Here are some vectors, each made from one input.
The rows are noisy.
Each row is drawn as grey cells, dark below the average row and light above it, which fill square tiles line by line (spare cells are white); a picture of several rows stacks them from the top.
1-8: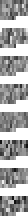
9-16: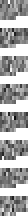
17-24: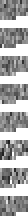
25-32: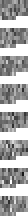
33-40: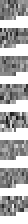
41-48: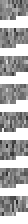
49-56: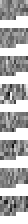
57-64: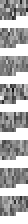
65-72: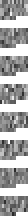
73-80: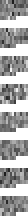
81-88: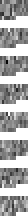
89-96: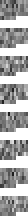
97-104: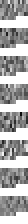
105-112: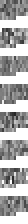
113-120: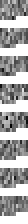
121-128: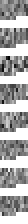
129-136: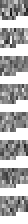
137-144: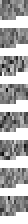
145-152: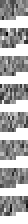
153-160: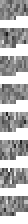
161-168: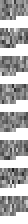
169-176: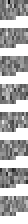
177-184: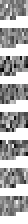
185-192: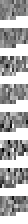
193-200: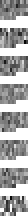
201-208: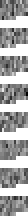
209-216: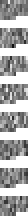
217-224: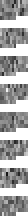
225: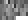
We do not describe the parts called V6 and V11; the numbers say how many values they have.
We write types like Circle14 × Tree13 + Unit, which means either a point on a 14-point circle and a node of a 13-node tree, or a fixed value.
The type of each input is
(Bool × Bool × Bool + Line9) × V6 × V11.
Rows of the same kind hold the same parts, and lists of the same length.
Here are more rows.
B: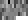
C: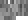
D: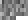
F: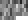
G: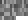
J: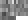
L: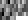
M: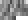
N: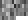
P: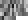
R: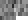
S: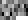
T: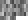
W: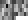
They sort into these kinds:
B, C, D, F, R, T, W
G, J, L, M, N, P, S

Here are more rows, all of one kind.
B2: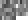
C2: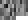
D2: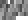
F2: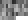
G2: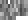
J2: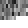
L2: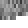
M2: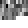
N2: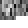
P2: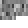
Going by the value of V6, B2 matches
D2 and L2.
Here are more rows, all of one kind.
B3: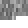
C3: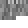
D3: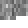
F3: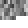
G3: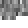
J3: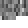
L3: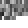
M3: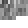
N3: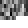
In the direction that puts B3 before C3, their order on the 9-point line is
M3, F3, B3, L3, D3, N3, G3, J3, C3.
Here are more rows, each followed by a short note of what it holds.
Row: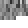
a point on a 9-point line, a value of V6 and a value of V11
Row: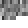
a point on a 9-point line, a value of V6 and a value of V11
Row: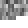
a point on a 9-point line, a value of V6 and a value of V11
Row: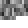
a point on a 9-point line, a value of V6 and a value of V11
